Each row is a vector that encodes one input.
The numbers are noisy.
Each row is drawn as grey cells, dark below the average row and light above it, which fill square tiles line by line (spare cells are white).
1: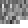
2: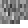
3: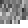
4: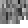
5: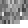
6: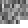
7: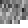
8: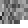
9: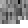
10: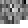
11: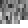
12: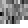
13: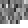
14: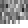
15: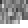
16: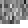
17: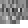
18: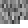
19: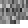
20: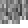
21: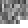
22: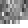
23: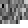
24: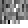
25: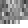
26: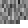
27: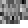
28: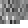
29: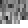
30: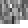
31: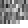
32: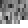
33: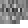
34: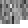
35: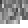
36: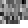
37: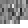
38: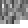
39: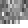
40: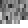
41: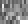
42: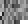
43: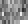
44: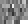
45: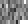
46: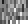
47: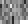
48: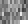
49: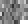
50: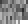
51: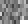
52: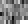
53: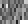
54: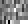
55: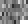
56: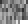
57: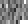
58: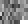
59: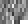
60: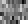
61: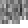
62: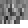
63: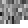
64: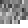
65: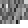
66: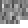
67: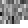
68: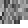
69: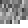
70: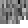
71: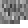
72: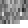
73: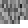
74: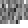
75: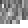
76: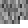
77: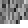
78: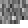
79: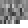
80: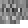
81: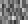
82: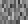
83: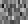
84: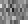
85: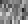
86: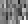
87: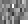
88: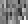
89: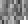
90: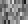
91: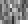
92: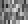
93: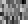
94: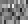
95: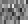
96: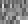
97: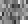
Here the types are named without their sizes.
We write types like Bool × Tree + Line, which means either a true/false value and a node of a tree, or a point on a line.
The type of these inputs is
(Label + Line) × Tree.
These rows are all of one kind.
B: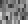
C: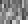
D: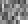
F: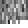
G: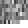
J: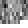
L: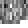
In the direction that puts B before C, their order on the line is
B, C, D, L, J, G, F.
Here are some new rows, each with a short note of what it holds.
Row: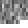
a point on a line and a node of a tree
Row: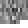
a label and a node of a tree
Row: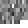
a label and a node of a tree
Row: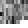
a label and a node of a tree
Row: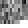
a point on a line and a node of a tree
